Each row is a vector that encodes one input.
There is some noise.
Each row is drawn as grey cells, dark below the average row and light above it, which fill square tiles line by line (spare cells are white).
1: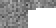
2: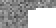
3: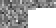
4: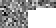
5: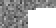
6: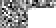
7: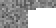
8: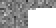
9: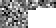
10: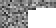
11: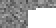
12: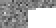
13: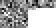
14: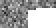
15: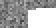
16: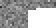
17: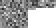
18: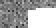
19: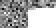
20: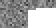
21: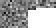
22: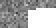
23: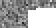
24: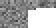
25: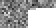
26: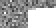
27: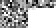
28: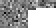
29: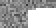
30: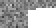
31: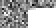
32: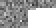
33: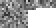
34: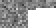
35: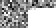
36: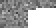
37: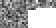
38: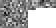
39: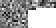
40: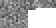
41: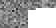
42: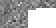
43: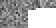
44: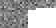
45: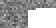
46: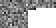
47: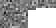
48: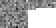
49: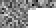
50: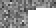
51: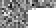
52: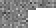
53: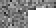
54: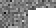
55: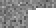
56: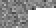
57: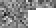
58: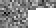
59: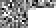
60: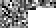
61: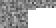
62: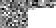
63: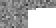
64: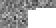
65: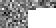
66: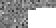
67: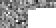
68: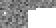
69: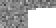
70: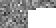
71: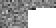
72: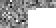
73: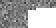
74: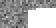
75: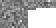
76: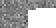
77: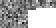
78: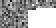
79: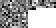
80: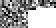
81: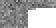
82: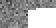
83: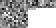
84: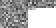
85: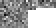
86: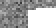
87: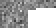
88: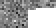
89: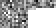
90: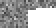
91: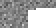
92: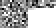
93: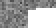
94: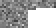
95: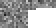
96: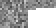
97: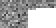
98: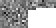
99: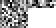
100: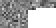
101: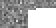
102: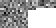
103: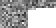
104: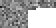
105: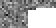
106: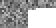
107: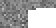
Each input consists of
a point on a 6-point line, together with either a point on a 6-point line, or a point on a 9-point line.
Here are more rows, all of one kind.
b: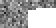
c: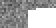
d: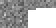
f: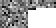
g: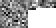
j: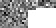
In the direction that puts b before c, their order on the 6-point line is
j, b, g, d, c, f.
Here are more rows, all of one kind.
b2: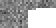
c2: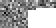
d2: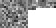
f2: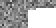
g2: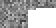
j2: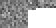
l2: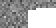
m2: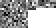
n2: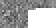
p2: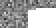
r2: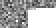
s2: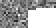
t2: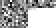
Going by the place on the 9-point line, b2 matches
m2, n2, s2 and t2.
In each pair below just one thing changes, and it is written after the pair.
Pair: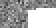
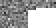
the place on the 6-point line
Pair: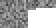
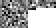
the place on the 9-point line
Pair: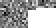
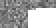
the place on the 6-point line
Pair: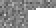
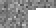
the place on the 6-point line
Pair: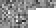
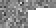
the place on the 9-point line
